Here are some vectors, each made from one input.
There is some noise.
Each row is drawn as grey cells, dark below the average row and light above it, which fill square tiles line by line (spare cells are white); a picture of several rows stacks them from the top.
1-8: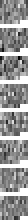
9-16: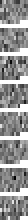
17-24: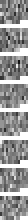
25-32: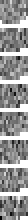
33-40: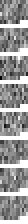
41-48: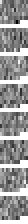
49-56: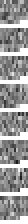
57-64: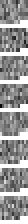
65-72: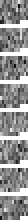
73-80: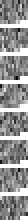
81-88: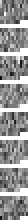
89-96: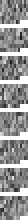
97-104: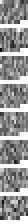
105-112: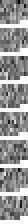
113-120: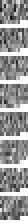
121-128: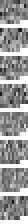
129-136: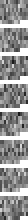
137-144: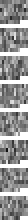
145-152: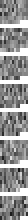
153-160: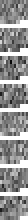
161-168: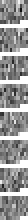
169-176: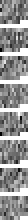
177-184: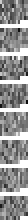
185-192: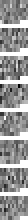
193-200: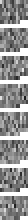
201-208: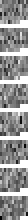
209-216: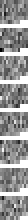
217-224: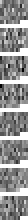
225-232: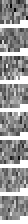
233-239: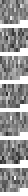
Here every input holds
a point on a 6-point circle and a true/false value, together with either a point on a 6-point line, or a point on a 14-point line.
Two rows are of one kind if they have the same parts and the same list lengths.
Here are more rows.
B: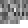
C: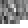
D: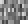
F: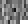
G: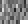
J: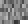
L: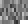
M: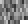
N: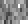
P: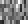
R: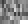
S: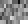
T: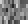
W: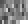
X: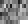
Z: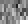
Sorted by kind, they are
B, C, D, J, L, M, R, T, W, Z
F, G, N, P, S, X

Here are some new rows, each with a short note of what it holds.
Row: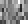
a point on a 6-point circle, a point on a 6-point line and a true/false value
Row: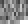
a point on a 6-point circle, a point on a 14-point line and a true/false value
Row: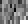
a point on a 6-point circle, a point on a 6-point line and a true/false value
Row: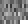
a point on a 6-point circle, a point on a 6-point line and a true/false value
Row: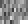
a point on a 6-point circle, a point on a 6-point line and a true/false value
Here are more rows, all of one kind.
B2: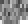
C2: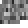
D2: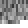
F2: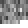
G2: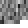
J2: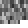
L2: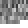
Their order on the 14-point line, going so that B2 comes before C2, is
G2, F2, B2, L2, D2, J2, C2.
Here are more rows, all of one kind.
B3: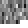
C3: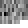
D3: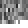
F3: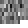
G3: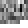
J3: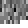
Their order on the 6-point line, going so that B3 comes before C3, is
F3, B3, J3, D3, C3, G3.
